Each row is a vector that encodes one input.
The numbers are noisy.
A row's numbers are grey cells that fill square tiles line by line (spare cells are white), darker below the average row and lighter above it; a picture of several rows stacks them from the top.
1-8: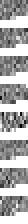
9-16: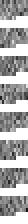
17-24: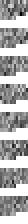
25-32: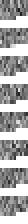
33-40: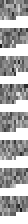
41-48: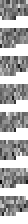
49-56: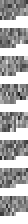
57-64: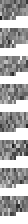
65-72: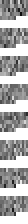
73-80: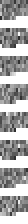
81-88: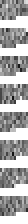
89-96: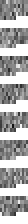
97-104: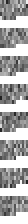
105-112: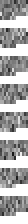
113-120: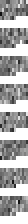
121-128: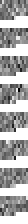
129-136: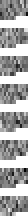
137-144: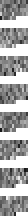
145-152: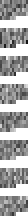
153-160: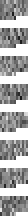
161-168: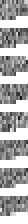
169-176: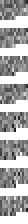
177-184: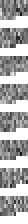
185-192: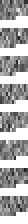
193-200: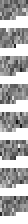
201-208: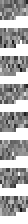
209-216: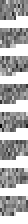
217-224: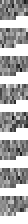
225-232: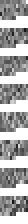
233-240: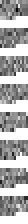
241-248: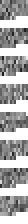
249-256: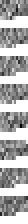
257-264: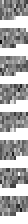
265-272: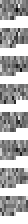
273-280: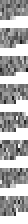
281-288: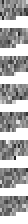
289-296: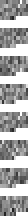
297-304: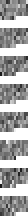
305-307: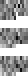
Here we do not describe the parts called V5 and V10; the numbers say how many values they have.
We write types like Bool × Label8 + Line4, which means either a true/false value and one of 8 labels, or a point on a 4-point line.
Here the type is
Bool × (Circle13 + V10) + V5.
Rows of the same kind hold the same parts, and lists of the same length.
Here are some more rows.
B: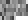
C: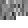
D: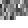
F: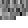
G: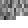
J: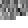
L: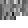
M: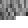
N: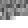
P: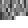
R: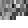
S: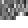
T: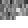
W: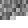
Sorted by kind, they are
B, G, M, P, R, S, T
C, L
D, F, J, N, W

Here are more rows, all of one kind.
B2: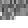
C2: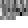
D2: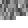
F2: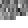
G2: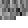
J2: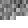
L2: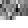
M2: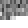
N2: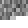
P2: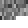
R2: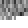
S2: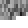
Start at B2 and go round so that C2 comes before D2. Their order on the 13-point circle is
B2, C2, G2, P2, F2, D2, S2, N2, J2, R2, M2, L2.
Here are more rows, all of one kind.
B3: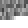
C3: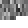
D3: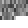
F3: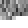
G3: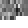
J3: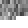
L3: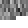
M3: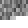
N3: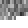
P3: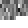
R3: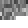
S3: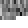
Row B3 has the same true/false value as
D3, M3 and R3.
